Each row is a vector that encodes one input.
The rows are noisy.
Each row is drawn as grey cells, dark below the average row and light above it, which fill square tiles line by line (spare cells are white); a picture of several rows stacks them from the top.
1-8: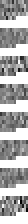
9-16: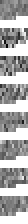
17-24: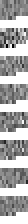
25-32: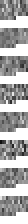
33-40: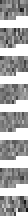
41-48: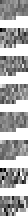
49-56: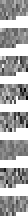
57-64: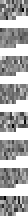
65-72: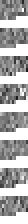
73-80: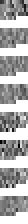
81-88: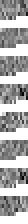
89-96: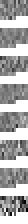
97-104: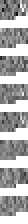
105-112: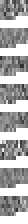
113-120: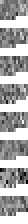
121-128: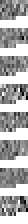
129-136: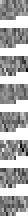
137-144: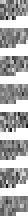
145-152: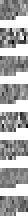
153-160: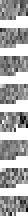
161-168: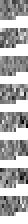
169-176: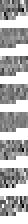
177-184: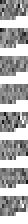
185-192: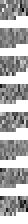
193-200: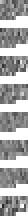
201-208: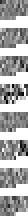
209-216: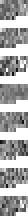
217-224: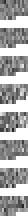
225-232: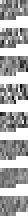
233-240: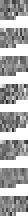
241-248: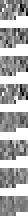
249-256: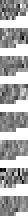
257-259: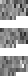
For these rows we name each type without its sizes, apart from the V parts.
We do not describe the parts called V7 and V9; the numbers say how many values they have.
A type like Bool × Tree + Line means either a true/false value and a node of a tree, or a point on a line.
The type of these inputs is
Bool × (Tree × V7 + V9).
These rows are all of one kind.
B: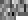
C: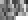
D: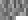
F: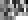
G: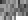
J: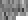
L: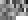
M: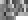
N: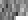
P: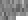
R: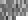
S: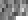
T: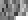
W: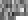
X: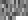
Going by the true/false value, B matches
G, J, P and R.
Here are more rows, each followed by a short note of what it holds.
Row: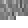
a true/false value and a value of V9
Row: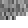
a node of a tree, a true/false value and a value of V7
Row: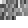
a node of a tree, a true/false value and a value of V7
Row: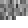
a node of a tree, a true/false value and a value of V7
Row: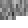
a true/false value and a value of V9
